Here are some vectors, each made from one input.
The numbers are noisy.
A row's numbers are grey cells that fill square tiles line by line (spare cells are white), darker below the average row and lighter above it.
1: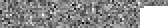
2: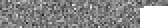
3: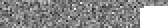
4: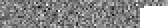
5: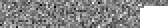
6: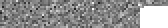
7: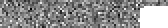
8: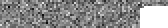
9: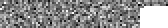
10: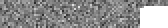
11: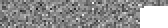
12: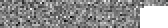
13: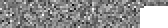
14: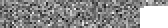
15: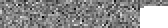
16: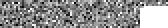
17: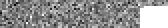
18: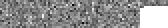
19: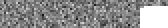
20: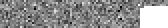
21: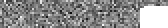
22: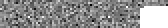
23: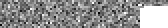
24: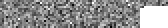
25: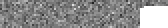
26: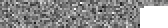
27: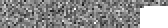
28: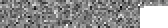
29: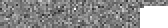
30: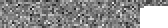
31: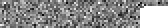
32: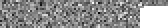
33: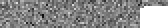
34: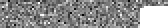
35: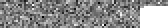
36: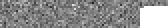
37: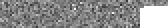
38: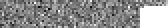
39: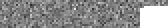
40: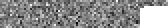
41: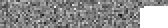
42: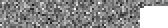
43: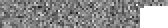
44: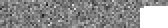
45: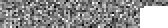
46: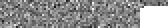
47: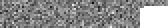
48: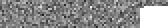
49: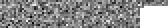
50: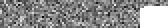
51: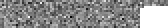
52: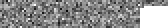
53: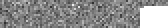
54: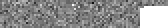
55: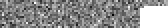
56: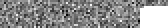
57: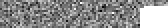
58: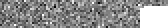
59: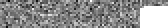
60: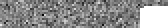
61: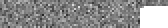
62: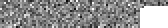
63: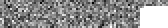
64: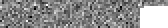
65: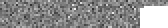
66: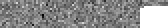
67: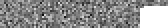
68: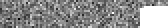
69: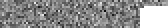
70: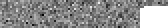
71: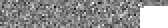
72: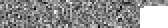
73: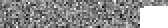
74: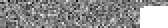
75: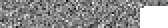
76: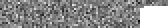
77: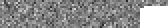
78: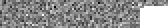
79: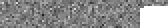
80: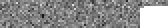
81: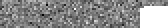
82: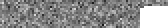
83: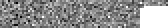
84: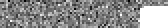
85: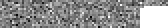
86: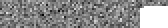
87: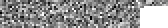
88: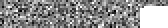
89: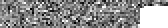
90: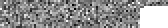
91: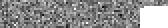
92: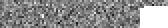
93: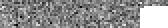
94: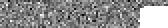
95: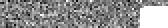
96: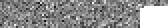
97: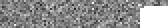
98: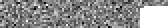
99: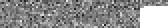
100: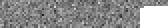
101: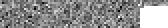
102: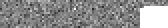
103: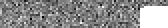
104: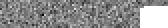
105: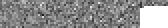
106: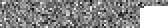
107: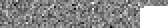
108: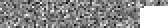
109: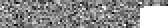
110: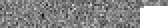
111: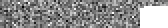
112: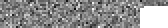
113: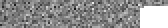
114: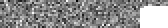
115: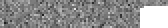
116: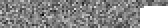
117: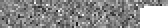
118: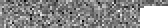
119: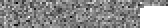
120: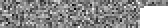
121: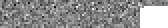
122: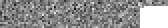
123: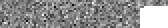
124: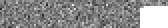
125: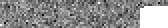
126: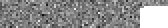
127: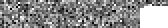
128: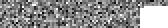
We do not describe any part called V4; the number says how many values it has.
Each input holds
one of 6 labels and a value of V4, together with either a fixed value, or a node of a 7-node tree, or three true/false values.
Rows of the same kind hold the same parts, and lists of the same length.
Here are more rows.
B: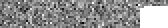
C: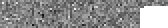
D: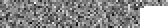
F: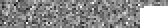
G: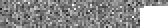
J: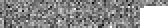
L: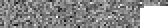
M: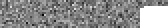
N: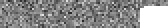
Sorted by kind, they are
B, D, F, L
C, G, J, M
N

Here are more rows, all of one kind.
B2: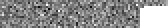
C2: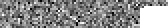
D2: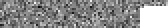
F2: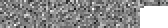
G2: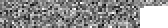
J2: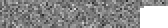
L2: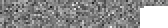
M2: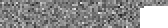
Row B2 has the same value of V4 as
G2 and M2.
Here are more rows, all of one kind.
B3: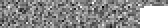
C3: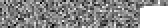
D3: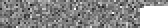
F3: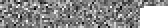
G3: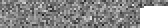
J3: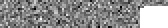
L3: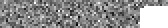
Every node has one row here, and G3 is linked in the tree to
B3.
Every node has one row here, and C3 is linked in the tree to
B3, D3 and L3.
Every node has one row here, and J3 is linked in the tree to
L3.
